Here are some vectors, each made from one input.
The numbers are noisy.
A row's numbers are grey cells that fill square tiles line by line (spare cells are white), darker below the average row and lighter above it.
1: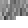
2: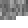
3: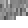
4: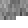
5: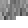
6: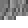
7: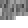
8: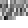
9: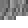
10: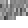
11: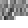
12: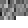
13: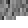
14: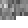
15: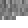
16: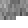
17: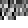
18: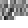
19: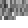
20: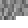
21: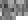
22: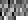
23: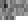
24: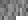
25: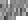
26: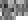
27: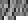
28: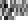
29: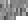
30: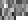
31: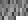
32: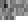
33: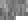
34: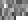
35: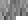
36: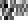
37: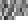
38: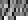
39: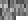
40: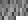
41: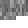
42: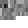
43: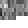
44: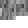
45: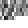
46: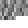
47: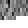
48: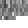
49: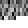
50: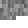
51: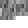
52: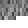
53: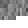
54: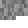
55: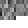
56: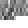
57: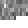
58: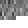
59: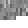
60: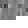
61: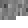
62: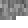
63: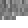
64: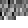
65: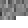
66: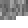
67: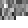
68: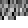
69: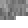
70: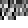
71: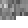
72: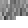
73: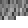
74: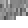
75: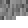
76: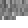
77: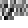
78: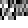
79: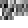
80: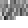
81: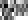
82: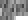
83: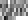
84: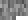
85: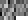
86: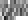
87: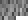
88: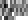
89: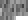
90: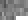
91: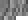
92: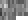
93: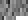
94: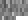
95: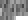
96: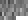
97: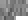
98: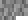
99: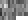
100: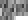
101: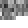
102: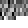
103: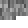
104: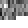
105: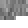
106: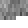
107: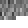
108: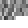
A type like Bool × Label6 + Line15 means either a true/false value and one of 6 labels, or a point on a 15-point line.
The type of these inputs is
Line9.
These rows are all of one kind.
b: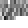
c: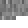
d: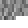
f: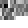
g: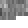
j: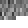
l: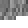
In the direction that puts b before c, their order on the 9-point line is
b, g, d, c, j, f, l.
